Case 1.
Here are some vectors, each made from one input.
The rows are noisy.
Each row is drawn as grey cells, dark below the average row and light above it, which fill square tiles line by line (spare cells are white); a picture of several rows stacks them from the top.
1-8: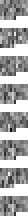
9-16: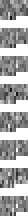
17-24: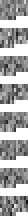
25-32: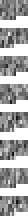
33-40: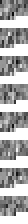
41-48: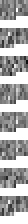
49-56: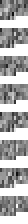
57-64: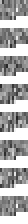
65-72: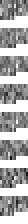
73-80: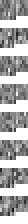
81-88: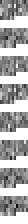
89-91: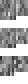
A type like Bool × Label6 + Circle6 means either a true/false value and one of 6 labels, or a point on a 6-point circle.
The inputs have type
Line6 + List2(Line5).
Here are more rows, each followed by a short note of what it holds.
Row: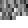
the empty list
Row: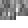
a list of two items
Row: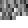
the empty list
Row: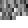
the empty list
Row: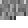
a list of two items
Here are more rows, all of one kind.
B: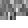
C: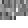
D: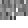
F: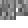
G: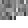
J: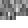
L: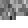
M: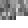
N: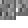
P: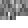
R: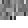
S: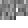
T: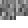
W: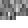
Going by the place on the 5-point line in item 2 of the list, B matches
D, F and S.
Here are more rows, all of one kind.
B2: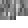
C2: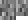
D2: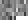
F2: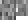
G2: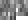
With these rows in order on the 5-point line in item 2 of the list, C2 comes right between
D2 and G2.
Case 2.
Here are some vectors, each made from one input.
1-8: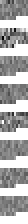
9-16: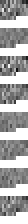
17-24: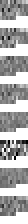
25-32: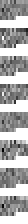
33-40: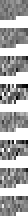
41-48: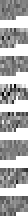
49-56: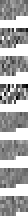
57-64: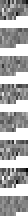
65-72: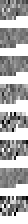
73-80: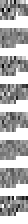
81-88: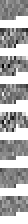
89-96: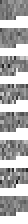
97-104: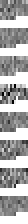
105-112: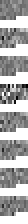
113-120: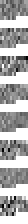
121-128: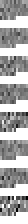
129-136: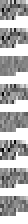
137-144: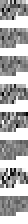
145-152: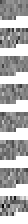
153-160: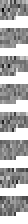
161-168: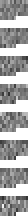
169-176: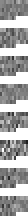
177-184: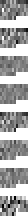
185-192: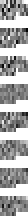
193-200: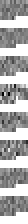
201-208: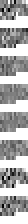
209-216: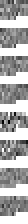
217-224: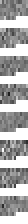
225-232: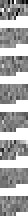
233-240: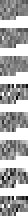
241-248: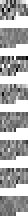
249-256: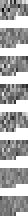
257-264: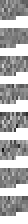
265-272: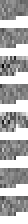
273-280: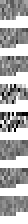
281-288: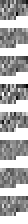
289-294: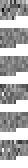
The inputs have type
List2(Line4) × Tree17.
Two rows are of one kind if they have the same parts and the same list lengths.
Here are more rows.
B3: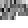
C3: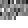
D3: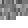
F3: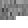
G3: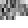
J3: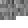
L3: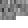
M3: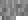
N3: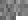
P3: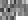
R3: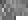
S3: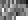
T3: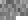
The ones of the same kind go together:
B3, F3, M3, S3
C3, D3, G3, J3, T3
L3, N3, P3, R3

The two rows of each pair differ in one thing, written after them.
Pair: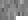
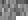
the node of the tree
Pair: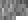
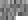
the place on the 4-point line in item 1 of the list
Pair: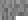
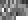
the place on the 4-point line in item 2 of the list
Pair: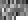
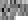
the node of the tree
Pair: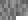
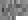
the place on the 4-point line in item 2 of the list
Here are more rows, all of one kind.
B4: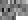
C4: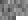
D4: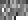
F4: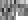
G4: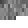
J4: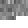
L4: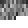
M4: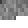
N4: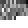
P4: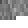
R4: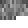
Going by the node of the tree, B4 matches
C4, G4 and L4.
